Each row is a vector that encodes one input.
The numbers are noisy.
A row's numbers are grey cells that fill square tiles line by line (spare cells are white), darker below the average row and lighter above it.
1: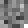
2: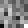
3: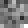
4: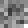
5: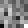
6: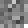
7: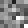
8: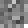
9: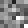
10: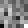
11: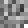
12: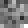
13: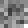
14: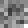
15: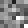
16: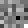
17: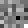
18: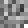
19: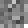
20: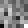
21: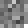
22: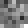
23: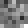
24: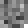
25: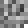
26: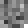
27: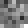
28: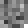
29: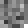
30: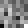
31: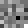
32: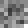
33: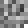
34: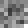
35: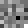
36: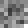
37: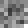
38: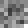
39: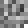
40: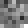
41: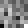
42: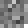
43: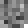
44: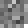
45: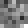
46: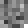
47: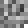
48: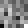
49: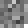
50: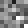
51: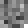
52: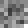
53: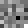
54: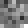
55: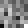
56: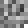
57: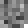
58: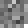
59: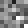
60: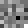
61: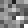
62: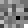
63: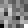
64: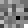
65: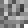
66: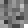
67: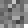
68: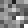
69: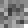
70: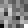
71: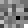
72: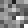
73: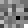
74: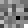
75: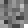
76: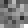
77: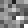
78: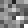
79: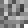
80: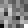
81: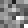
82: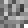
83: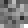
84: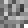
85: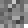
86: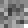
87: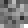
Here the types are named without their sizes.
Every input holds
a point on a line.
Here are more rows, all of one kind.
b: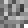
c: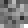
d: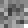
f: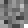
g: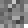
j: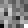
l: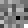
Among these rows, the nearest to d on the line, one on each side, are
b and g.
